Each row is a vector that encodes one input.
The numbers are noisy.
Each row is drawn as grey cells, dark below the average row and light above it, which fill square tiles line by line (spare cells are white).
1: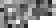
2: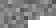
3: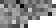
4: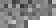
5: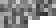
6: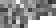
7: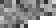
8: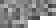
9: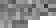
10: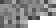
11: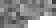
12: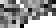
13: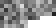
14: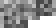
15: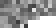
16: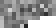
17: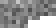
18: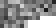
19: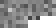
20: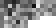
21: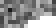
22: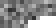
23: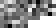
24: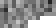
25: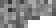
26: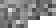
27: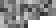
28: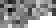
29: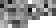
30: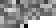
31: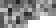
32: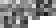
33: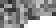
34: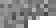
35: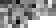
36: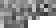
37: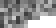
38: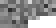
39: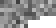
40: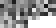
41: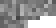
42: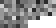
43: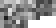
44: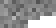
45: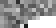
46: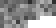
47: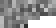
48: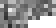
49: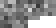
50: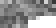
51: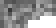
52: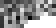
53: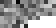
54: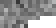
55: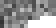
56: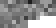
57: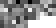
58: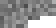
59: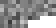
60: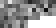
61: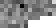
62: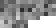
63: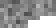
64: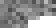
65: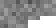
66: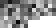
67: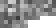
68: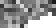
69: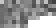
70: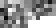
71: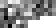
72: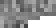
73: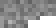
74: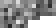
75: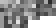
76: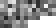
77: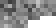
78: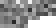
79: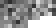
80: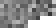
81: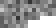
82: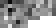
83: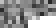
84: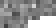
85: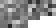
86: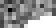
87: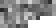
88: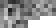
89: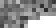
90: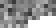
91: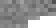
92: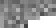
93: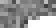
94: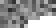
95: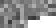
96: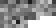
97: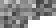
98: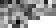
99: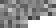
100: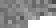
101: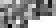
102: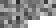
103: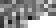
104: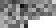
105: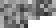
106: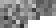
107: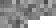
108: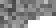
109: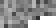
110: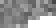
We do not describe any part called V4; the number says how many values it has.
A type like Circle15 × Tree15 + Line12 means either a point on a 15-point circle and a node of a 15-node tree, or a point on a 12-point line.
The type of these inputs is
Bool × V4 + List2(Line5).
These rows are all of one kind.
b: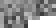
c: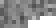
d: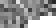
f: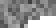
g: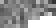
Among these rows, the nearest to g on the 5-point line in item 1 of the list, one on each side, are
d and f.
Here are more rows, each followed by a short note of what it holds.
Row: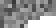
a true/false value and a value of V4
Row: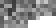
a true/false value and a value of V4
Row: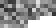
a true/false value and a value of V4
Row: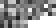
a true/false value and a value of V4
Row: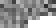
a list of one item
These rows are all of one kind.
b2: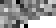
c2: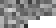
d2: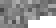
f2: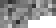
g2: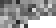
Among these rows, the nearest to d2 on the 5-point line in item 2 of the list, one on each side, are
c2 and f2.
